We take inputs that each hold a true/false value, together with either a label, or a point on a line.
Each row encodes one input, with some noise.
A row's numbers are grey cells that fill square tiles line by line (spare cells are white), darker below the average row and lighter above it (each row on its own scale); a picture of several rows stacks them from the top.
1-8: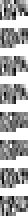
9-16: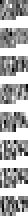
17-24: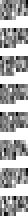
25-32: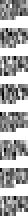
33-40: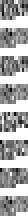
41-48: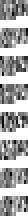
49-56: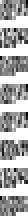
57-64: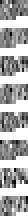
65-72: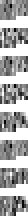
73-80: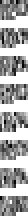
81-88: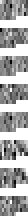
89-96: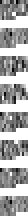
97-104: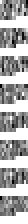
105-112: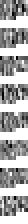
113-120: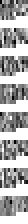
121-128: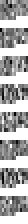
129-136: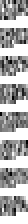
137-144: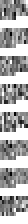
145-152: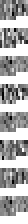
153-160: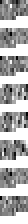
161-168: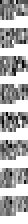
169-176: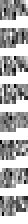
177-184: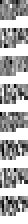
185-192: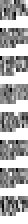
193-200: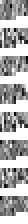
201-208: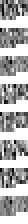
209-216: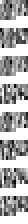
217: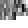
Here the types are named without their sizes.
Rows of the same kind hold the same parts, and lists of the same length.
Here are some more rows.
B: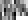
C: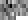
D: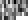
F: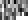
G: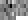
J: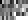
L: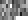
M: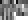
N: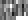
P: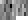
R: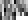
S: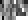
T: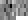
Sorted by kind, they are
B, C, D, F, G, N, P, R, T
J, L, M, S

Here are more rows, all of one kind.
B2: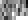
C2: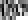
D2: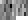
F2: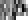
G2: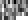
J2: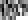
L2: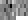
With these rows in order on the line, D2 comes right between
G2 and L2.
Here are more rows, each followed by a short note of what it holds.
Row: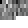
a label and a true/false value
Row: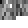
a label and a true/false value
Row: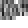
a point on a line and a true/false value
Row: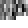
a point on a line and a true/false value
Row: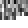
a point on a line and a true/false value
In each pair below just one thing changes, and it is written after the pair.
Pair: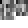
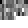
the label
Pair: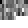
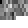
the true/false value
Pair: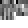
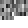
the label
